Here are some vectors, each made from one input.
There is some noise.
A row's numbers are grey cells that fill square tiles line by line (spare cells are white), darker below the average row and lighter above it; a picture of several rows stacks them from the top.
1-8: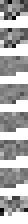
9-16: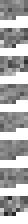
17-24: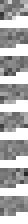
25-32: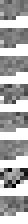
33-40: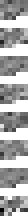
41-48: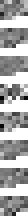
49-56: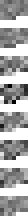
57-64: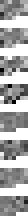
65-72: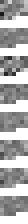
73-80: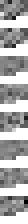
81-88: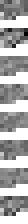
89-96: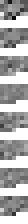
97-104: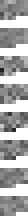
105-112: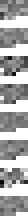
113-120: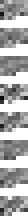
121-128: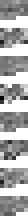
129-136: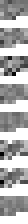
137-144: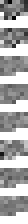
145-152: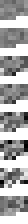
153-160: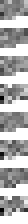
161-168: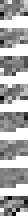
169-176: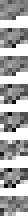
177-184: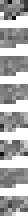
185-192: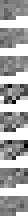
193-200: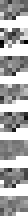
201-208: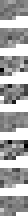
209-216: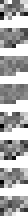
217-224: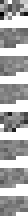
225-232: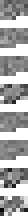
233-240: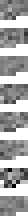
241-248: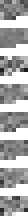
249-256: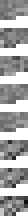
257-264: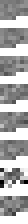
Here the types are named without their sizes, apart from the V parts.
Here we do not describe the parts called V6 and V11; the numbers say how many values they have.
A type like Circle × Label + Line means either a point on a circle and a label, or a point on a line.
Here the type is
((Bool × Bool × Bool + V11) × Label + V6) × Tree.
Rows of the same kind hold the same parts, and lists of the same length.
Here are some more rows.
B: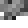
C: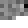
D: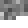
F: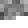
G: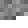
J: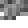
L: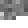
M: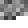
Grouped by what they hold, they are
B, G, J, M
C
D, F, L

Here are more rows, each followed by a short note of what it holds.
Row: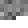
a label, a node of a tree and a value of V11
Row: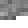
a label, a node of a tree and a value of V11
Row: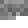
a label, a node of a tree and a value of V11
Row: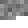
a label, a node of a tree and three true/false values
